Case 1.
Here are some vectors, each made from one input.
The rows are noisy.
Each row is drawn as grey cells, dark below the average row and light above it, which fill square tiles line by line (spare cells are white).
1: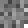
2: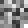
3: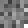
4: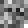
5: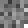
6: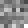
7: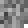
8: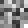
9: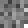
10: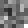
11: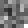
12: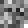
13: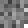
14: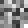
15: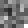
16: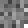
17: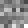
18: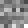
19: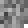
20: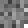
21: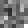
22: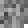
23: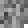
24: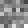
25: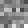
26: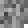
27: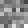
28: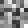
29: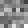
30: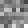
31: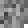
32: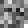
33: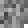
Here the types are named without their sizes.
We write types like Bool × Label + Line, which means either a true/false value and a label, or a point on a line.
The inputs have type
Line.
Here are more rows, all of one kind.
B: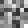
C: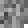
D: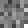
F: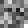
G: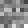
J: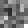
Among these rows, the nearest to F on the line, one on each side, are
B and J.
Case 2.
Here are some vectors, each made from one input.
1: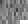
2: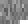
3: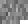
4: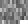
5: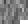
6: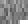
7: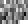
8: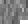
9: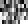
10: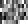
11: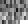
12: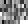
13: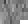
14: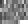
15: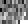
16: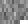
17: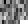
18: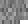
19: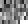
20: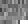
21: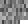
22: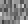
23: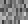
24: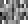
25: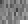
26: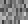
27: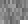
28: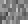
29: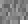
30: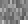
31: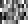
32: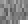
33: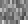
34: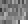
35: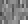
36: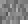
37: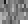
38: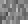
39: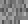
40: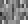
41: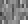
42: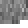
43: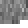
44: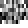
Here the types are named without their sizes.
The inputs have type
Label.
